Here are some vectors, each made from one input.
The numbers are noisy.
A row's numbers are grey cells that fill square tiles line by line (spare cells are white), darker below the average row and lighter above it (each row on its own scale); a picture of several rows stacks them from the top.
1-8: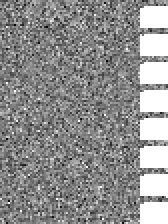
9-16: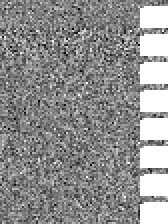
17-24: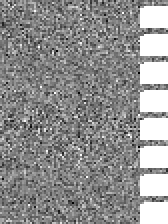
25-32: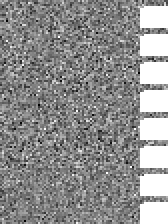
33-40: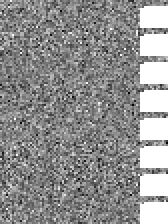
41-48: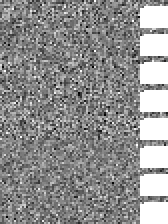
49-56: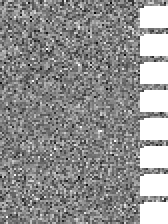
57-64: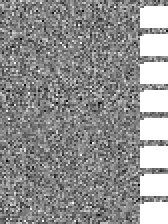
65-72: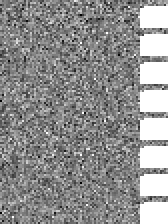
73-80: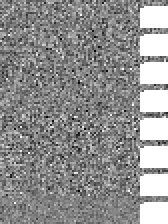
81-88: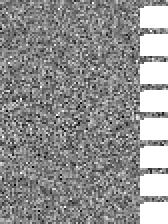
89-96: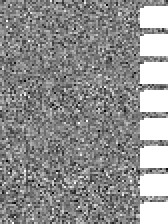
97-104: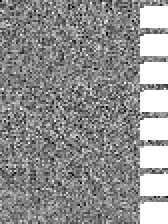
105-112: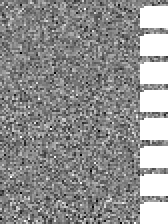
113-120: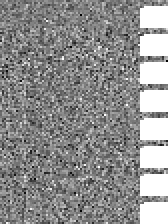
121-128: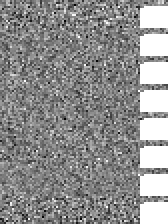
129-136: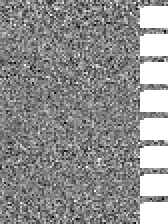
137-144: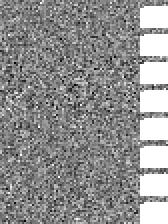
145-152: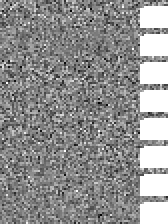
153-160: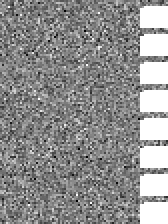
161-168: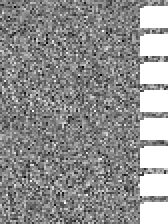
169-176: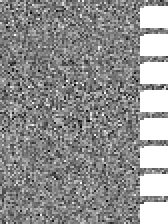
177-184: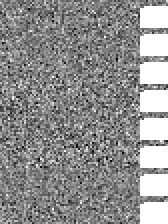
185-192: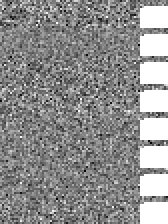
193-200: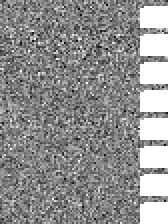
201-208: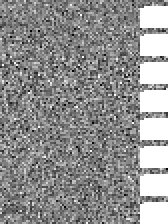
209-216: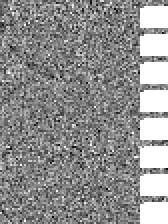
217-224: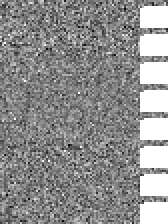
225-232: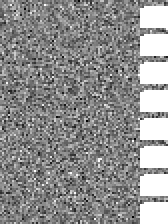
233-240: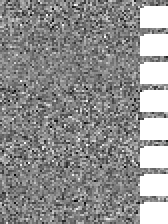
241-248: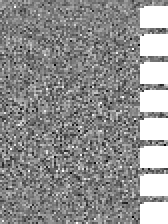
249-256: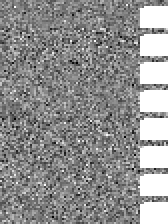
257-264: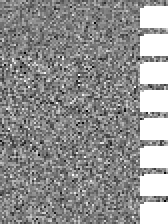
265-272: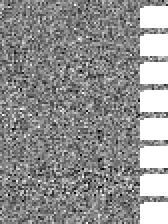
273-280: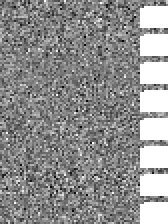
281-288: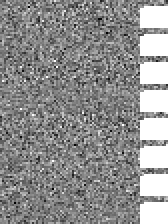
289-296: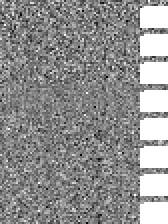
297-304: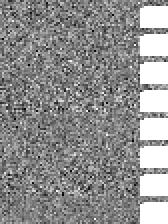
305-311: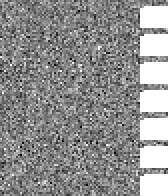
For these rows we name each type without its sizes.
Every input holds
a true/false value, together with either a point on a circle, or a label.
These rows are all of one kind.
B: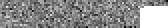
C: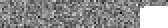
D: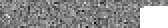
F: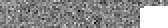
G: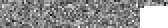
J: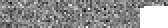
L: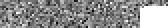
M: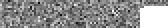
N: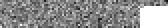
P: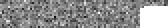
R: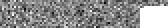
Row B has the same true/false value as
L and M.
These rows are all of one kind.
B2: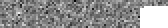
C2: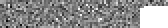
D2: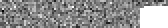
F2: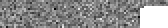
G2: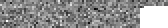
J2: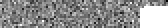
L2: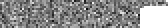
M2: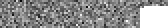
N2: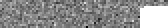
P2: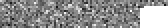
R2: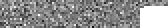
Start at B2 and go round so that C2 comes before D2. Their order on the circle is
B2, L2, N2, F2, J2, P2, G2, M2, C2, D2, R2.
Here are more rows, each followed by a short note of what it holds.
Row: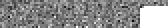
a label and a true/false value
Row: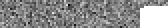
a label and a true/false value
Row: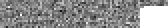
a point on a circle and a true/false value
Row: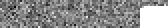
a label and a true/false value
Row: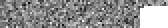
a label and a true/false value
